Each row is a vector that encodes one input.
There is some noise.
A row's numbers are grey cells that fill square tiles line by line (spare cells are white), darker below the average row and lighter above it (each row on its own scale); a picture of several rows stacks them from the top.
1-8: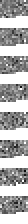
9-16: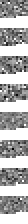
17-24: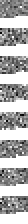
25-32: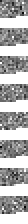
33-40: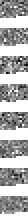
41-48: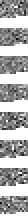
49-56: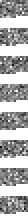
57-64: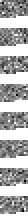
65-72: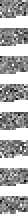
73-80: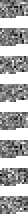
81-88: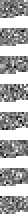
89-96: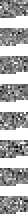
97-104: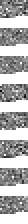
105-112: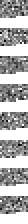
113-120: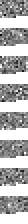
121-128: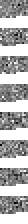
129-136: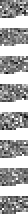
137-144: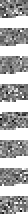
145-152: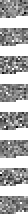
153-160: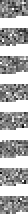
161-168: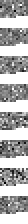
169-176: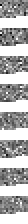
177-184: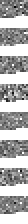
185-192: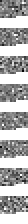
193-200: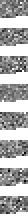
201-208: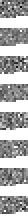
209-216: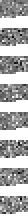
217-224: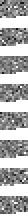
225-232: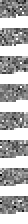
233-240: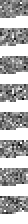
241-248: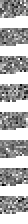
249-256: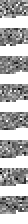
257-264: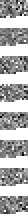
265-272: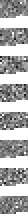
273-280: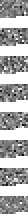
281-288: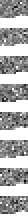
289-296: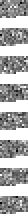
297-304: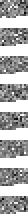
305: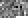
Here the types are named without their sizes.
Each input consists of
a list of points on a line.
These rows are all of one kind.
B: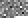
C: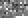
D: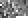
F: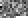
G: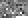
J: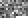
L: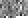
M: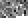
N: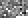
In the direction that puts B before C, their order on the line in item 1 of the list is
M, F, D, L, J, B, N, G, C.
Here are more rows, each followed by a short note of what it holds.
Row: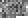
the empty list
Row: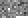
a list of two items
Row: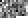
the empty list
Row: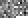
a list of three items
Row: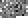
the empty list
